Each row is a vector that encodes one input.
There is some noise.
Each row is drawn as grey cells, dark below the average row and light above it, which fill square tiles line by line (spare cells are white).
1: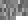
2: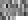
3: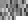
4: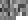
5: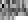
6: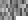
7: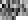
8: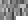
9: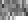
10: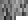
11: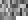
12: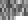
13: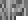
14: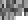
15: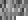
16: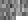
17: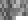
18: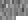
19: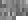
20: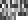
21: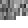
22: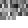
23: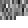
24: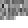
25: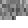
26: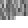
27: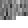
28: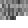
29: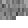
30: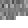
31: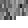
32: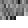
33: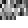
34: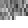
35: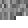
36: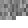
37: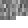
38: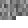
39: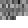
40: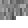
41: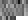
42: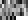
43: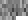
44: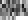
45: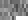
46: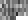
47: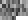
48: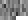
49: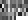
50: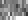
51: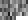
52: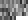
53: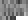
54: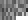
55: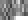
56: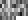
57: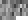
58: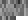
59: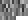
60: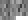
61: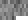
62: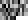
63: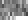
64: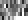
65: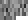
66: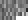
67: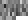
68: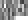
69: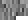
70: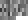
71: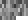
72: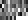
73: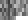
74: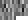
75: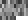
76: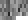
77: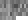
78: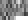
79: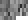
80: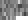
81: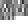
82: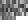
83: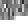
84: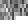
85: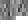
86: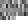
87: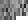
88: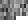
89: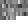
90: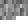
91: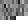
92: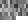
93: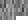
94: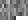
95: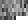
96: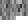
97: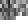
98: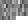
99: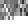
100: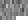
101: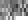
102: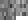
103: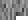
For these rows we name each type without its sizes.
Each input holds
either three true/false values, or a list of points on a circle.
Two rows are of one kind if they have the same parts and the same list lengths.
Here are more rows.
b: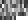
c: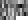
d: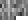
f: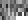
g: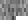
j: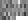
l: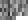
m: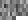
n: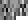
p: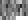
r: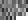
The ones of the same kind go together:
b, j, n
c, l, p
d, g, m
f, r

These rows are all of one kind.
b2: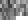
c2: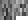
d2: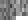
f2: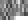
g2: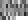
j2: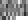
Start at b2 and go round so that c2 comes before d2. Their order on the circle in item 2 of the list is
b2, c2, d2, f2, j2, g2.
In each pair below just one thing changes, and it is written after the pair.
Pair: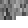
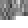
the place on the circle in item 2 of the list
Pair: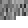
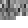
the place on the circle in item 2 of the list
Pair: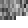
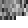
the place on the circle in item 2 of the list
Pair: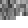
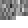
the place on the circle in item 2 of the list
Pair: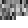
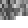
the place on the circle in item 1 of the list
